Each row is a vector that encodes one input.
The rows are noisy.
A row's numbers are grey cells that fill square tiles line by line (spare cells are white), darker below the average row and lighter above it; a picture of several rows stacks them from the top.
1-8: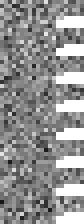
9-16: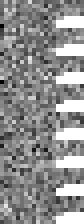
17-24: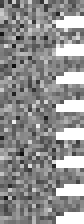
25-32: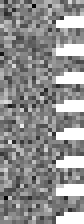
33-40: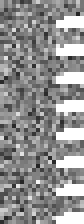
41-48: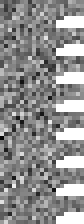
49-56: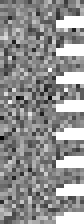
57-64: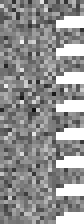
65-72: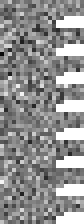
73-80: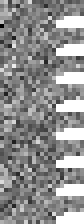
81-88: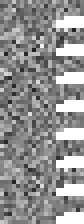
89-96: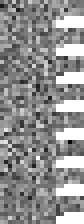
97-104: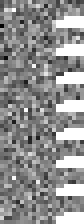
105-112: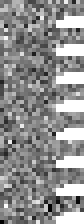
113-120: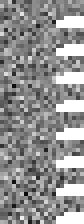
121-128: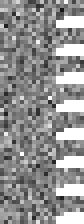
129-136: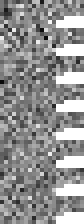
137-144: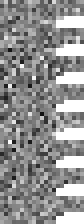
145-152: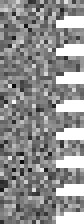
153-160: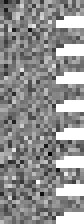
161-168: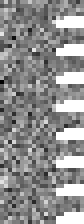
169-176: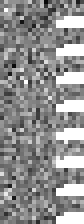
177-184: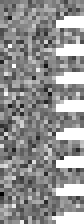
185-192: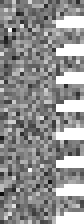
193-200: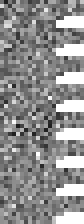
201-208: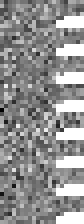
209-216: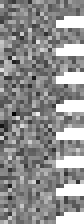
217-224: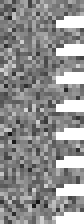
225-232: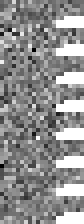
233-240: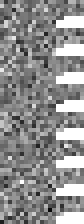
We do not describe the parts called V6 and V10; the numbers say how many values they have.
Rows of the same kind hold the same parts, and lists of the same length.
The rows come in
3 kinds.
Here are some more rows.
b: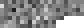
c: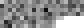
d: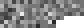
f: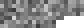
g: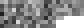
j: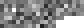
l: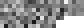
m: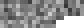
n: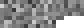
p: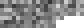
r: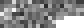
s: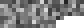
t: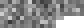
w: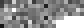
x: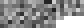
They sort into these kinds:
b, d, f, m, n, s
c, g, j, p, r, t, w, x
l

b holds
a point on an 8-point circle and a value of V6.
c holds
one of 9 labels and a value of V10.
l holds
a fixed value.
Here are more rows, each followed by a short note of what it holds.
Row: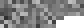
a point on an 8-point circle and a value of V6
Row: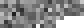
one of 9 labels and a value of V10
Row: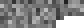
a point on an 8-point circle and a value of V6
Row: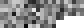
a fixed value
